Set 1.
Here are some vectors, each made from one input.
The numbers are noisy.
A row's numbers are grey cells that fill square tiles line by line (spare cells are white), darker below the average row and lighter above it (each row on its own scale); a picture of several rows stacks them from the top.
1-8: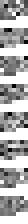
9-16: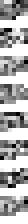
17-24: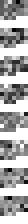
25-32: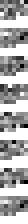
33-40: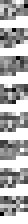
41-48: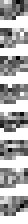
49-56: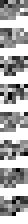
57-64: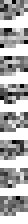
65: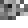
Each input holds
one of 9 labels.
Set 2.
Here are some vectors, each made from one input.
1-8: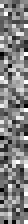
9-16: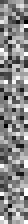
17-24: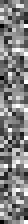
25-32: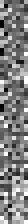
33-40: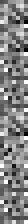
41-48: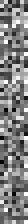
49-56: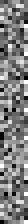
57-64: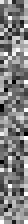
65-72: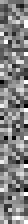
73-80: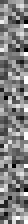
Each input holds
four true/false values.
